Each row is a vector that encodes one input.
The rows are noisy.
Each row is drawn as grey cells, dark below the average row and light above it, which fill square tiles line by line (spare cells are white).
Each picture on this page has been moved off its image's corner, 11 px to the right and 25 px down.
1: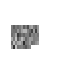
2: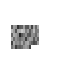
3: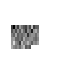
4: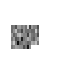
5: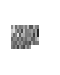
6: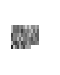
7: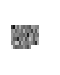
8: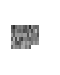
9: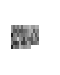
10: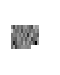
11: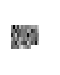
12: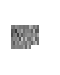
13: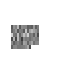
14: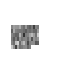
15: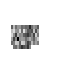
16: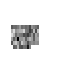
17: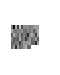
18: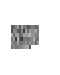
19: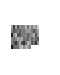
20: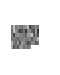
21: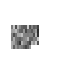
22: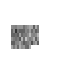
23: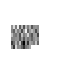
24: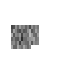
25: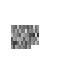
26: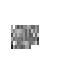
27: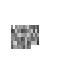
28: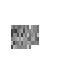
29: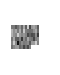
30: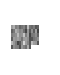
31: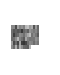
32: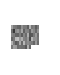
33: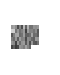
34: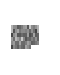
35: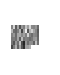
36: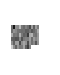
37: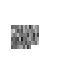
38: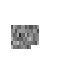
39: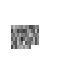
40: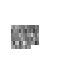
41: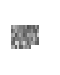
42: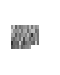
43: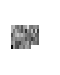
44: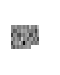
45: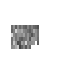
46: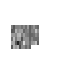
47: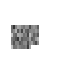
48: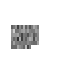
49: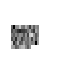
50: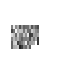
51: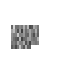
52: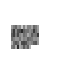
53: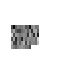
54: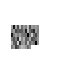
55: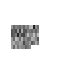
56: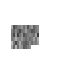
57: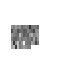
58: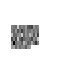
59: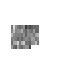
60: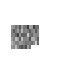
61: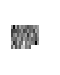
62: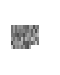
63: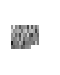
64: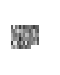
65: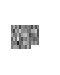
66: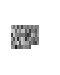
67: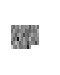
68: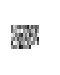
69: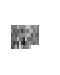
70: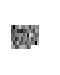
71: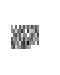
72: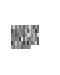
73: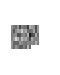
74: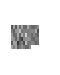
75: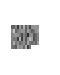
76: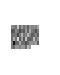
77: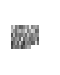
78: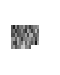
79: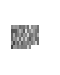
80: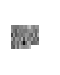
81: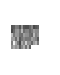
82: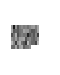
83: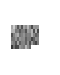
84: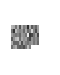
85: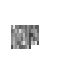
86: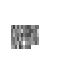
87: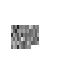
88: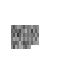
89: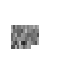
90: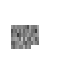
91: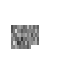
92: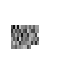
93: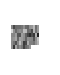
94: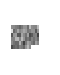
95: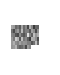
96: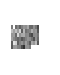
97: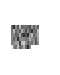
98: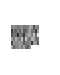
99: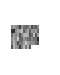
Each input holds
a point on a 6-point line, together with either a point on a 3-point line and a point on a 6-point line, or a point on each of two 4-point lines.
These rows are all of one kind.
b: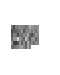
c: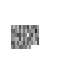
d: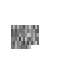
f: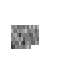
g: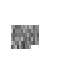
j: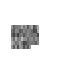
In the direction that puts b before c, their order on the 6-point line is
b, c, d, j, g, f.
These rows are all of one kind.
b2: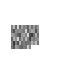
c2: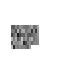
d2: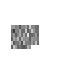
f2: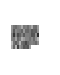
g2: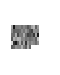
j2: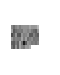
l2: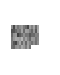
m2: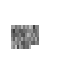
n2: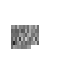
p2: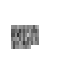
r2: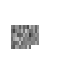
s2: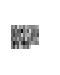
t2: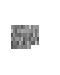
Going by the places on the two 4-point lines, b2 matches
c2, j2, p2 and s2.
